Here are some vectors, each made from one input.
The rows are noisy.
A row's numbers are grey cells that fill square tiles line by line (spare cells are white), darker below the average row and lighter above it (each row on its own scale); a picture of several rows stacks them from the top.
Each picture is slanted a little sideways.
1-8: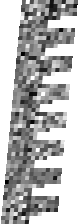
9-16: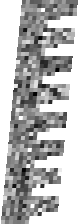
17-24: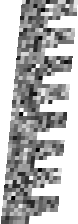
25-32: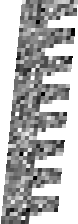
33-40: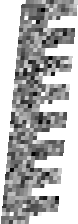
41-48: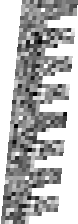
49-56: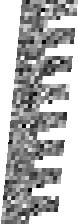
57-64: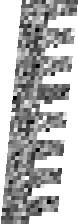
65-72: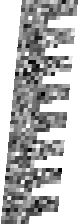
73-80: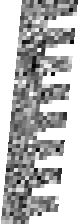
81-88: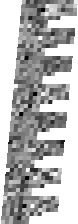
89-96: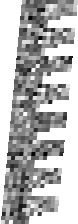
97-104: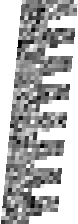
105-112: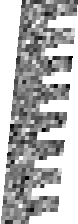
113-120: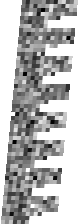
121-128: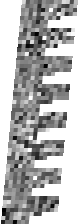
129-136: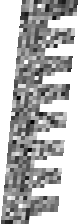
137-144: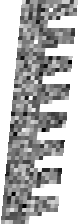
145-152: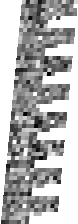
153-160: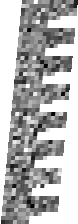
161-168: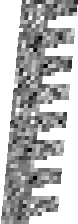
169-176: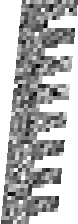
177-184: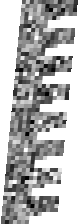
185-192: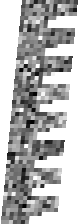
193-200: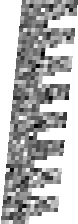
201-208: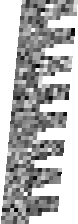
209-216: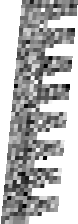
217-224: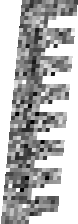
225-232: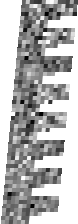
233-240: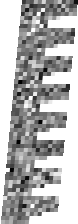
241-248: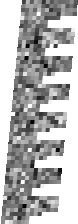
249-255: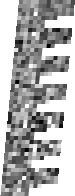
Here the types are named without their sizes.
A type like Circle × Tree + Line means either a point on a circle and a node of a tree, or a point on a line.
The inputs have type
Circle + Label × Label + Unit.
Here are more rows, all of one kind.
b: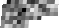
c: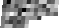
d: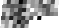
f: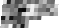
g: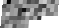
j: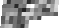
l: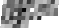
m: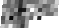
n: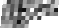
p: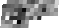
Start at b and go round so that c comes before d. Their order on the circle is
b, g, c, j, f, m, d, n, l, p.
